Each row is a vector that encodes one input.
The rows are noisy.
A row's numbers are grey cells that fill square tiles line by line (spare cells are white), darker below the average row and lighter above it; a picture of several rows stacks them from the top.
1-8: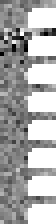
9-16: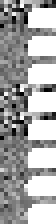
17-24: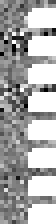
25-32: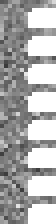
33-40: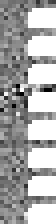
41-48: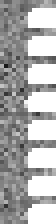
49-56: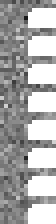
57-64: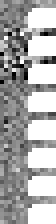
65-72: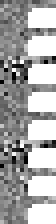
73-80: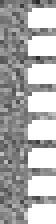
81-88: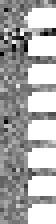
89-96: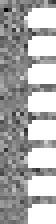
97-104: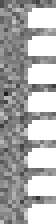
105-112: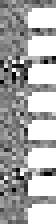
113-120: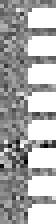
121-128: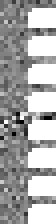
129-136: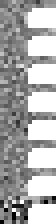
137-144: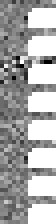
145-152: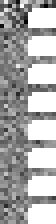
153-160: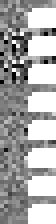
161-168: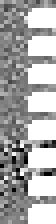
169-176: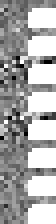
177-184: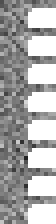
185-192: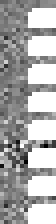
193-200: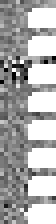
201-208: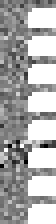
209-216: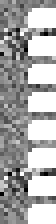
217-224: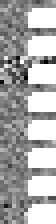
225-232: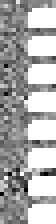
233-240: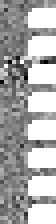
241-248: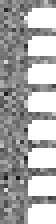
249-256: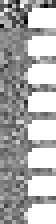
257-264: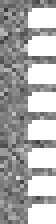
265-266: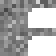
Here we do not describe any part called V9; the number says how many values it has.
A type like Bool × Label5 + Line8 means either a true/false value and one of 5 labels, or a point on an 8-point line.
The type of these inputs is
Bool × Line6 × List2(V9) + Line5.
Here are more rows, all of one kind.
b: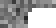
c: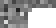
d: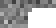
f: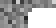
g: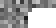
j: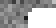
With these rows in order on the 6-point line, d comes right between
c and j.
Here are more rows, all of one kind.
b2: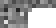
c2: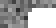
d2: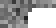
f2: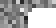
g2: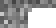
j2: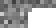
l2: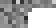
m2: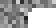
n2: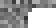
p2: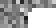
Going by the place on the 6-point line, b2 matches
g2 and j2.
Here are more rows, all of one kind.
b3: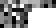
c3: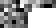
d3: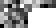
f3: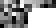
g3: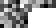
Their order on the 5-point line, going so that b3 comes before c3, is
b3, f3, c3, d3, g3.
